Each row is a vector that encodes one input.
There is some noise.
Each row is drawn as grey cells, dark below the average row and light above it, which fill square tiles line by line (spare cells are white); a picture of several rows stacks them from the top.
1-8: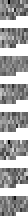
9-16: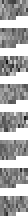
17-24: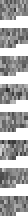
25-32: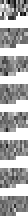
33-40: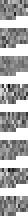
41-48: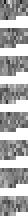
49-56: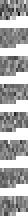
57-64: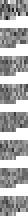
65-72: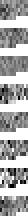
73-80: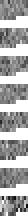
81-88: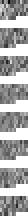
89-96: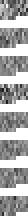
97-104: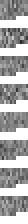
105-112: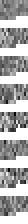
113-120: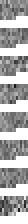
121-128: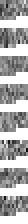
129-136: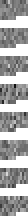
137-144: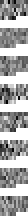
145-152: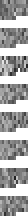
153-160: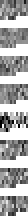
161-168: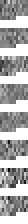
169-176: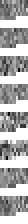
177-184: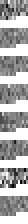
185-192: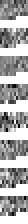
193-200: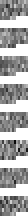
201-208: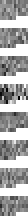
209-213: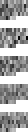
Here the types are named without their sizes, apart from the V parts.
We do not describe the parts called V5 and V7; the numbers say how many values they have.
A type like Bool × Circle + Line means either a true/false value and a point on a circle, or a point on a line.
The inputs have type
Bool × Tree + Label × V5 + V7.
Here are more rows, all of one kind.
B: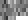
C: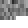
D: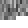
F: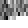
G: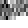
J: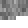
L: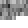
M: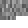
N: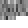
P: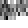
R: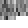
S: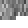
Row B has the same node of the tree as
F and J.
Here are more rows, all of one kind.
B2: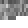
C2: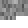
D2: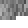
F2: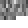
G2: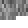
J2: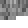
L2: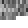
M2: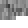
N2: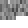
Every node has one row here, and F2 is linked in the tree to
G2.
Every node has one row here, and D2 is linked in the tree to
B2, C2, M2 and N2.
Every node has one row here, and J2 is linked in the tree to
L2.
